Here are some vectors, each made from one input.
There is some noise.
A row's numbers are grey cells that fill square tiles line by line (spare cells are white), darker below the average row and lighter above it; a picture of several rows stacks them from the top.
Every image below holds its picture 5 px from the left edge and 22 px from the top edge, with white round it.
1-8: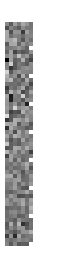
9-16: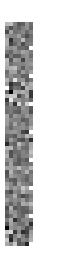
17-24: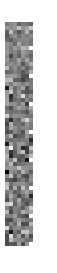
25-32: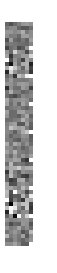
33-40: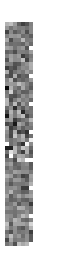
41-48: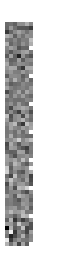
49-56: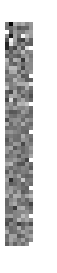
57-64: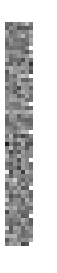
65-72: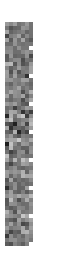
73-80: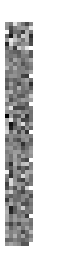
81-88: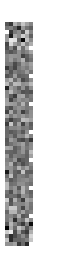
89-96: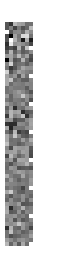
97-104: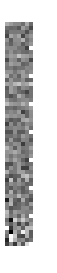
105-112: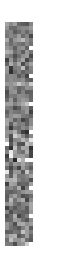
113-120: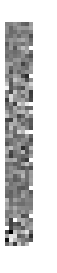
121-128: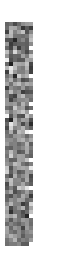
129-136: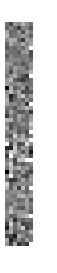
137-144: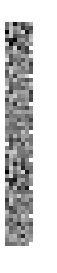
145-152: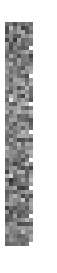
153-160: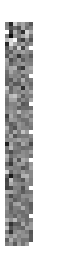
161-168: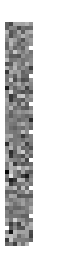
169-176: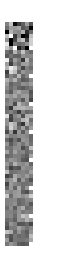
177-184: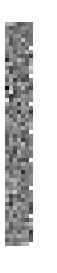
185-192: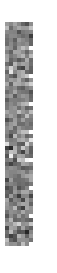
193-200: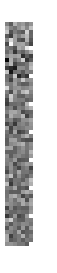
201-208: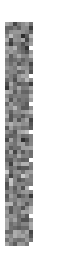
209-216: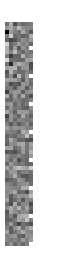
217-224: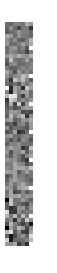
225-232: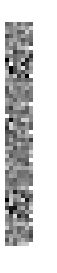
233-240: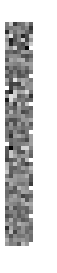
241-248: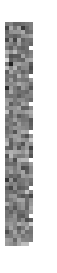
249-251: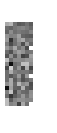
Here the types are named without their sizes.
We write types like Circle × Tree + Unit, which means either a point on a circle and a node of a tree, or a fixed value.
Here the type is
Line.
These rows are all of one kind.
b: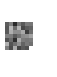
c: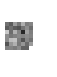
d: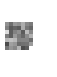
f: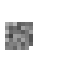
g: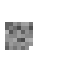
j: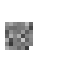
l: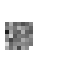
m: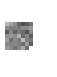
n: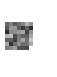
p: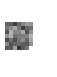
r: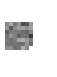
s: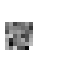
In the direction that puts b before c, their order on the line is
b, p, n, g, c, s, d, j, f, m, r, l.
